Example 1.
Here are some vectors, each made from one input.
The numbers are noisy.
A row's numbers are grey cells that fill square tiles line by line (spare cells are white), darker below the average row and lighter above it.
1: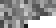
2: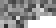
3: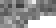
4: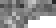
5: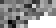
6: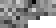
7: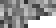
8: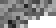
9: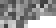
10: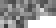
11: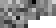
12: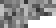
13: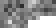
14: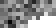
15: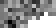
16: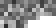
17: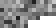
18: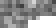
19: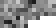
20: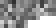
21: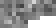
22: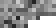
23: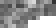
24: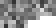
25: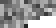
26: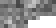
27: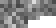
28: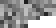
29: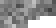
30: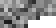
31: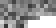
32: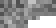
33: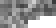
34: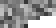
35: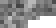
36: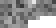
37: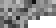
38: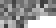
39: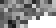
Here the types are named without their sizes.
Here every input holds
a point on a line.
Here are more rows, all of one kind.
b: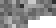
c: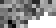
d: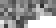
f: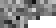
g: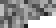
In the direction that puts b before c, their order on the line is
d, b, g, f, c.
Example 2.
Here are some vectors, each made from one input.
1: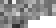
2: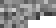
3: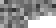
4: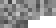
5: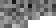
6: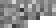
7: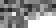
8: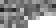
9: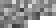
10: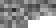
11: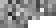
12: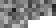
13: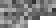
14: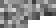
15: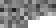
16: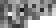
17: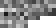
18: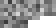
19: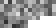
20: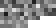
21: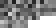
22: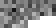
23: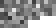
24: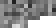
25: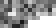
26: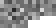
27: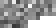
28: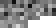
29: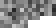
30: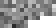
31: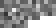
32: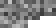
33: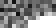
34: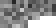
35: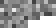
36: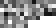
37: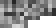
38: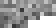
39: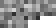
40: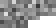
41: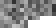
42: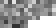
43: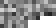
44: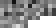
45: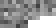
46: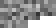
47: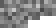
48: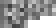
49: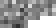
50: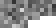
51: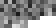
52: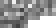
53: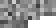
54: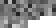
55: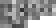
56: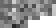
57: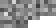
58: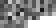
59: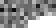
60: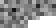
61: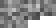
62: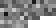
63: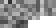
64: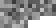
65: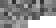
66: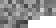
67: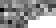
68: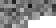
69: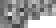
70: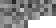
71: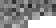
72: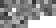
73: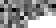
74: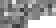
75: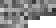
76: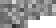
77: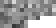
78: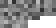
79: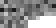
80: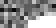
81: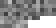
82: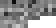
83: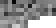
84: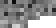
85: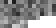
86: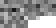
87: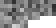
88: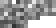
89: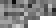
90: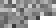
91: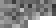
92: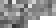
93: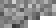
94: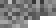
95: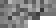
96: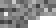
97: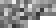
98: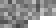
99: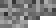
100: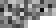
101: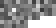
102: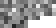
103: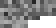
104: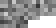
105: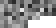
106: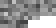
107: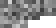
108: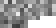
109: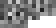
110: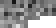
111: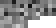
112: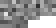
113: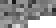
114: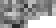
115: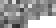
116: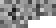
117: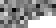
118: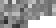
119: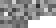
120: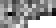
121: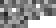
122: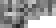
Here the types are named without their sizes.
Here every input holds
a point on a circle.
